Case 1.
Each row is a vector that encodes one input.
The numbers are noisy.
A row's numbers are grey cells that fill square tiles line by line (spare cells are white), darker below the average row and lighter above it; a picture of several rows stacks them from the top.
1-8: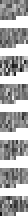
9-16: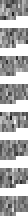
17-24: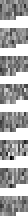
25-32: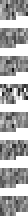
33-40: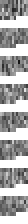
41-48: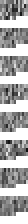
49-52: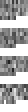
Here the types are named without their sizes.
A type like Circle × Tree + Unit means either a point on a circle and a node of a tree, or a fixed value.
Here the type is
Line.
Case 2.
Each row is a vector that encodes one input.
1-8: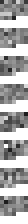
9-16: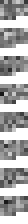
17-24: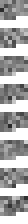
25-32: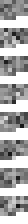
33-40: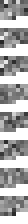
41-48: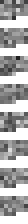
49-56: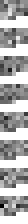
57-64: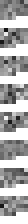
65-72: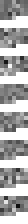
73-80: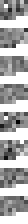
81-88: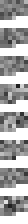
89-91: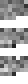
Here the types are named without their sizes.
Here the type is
Circle.
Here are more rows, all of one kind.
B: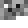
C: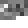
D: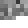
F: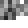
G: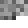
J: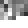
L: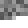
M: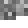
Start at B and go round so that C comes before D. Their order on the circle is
B, C, L, D, J, M, G, F.
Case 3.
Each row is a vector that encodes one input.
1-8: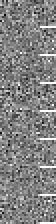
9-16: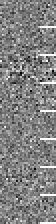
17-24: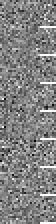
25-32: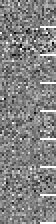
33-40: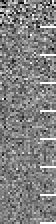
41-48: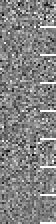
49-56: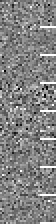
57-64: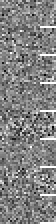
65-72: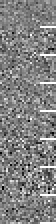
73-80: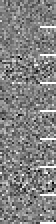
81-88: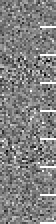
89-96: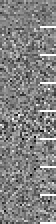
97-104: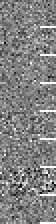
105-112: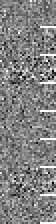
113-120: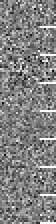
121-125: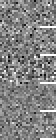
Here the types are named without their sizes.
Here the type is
Tree + Unit.
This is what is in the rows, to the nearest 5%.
About 5% of them hold a fixed value. The rest hold a node of a tree.
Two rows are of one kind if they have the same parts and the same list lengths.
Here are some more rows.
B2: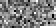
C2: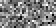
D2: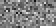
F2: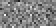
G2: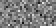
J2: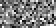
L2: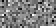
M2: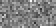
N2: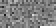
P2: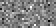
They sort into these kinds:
B2, C2, J2
D2, F2, G2, L2, M2, N2, P2

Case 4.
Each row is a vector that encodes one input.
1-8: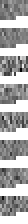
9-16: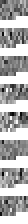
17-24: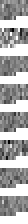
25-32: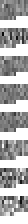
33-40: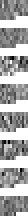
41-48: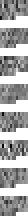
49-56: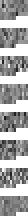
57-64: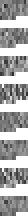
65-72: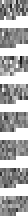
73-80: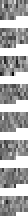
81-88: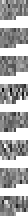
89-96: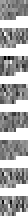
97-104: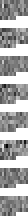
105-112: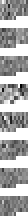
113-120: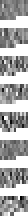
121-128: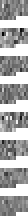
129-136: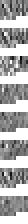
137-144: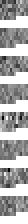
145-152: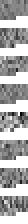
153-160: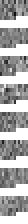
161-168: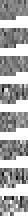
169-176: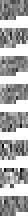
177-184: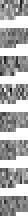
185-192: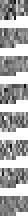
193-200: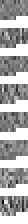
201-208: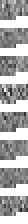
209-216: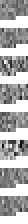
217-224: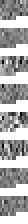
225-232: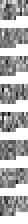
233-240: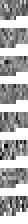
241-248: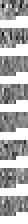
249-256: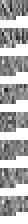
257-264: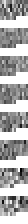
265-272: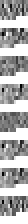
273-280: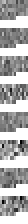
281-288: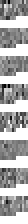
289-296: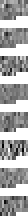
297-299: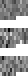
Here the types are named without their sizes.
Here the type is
Tree.
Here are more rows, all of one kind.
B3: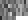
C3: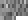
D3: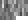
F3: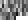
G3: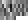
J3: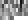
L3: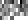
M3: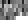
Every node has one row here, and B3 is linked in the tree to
D3.
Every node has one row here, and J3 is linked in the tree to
C3 and L3.
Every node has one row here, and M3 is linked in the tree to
F3.
